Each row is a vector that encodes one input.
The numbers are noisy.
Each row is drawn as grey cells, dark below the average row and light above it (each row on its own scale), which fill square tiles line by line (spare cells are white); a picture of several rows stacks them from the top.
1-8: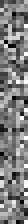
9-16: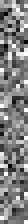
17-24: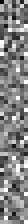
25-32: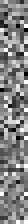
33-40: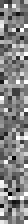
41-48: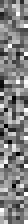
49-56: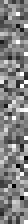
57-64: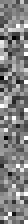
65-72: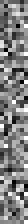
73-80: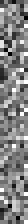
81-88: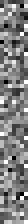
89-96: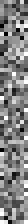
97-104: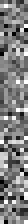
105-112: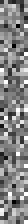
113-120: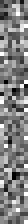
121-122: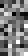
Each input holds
either a point on a 6-point circle and a true/false value, or a list of up to two points on a 5-point line.
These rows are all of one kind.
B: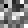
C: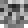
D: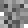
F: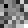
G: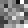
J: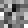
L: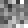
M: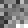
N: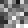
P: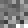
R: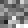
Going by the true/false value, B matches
C, D and J.
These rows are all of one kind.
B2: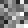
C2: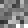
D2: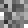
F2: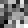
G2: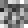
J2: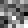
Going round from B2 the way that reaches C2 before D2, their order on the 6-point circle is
B2, C2, D2, F2, J2, G2.
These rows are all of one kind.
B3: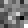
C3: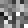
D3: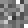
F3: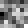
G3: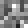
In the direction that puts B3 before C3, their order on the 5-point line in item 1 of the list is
B3, G3, F3, C3, D3.
